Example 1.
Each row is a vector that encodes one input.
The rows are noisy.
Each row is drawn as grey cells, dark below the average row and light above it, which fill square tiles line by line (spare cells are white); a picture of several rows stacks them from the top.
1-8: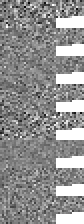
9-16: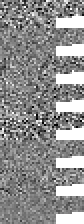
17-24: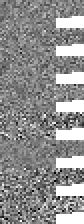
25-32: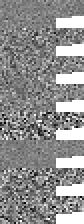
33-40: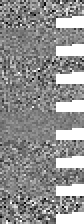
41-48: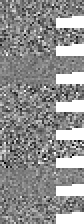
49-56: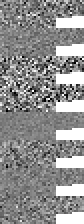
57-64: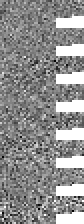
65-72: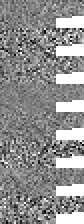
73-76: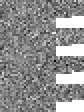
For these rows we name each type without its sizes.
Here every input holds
a list of points on a line.
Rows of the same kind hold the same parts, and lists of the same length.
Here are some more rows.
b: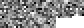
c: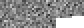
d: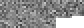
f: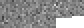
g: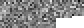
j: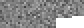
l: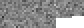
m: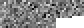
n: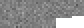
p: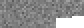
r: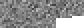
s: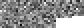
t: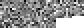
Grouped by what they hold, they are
b, m, p, r
c, d, f, g, j, l, n, s
t

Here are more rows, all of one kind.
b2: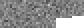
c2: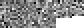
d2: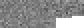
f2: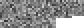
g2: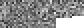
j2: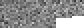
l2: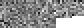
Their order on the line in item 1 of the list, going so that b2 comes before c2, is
g2, b2, j2, c2, f2, l2, d2.
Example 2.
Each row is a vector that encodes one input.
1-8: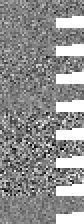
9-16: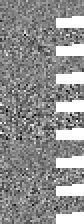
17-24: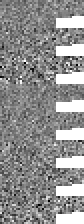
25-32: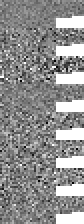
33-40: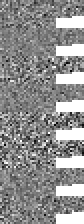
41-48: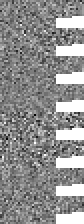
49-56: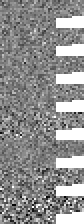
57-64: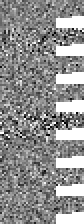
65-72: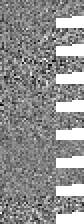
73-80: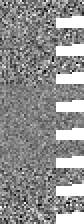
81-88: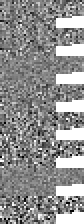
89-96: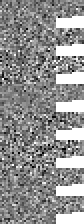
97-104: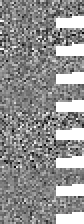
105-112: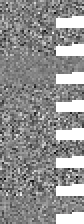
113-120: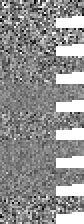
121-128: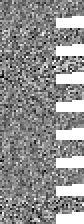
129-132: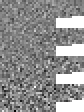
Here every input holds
a true/false value, together with either a fixed value, or a node of a 10-node tree.
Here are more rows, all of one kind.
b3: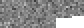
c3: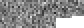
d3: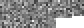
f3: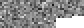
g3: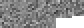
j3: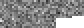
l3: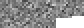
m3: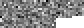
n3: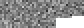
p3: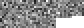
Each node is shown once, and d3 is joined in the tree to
g3.
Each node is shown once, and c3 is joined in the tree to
m3.
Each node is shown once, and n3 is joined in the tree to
j3.
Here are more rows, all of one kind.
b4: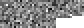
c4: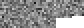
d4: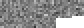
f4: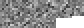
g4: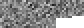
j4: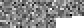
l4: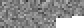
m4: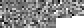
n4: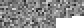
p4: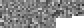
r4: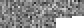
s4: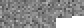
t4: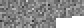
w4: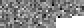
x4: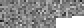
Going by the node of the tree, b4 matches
d4, f4, s4 and w4.
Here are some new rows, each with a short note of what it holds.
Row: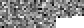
a true/false value
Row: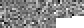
a node of a 10-node tree and a true/false value
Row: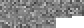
a node of a 10-node tree and a true/false value
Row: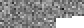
a true/false value
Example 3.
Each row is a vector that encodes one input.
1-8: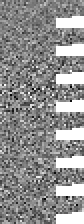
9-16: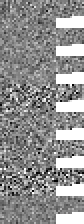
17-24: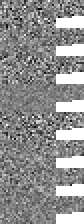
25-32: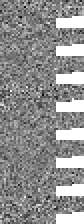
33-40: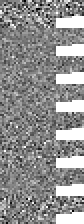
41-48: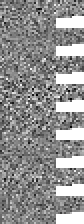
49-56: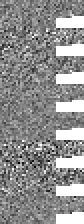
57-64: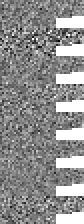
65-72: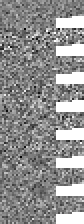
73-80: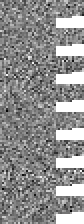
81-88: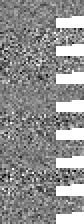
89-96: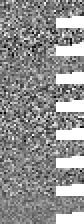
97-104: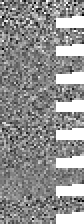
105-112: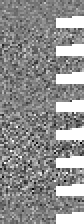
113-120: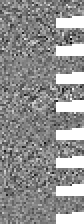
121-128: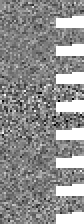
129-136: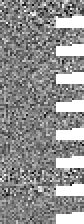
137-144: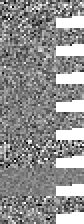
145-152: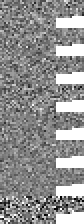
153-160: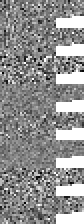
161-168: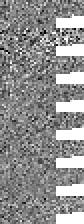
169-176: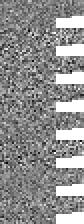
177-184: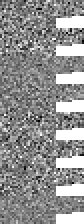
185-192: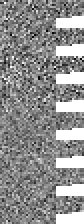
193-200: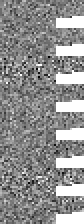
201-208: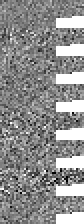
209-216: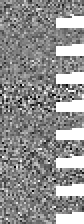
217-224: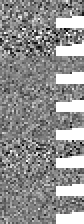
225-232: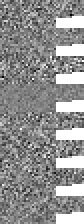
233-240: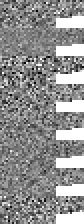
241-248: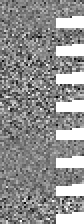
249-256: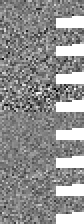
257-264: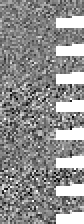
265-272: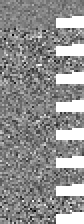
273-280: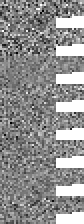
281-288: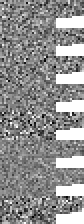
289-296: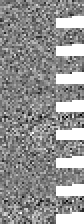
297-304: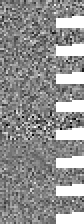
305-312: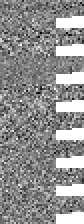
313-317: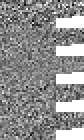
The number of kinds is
3.
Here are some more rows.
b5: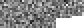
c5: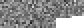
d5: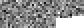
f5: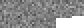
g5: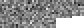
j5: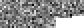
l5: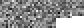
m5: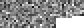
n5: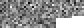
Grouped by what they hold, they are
b5, c5, f5, j5, m5
d5, g5, n5
l5

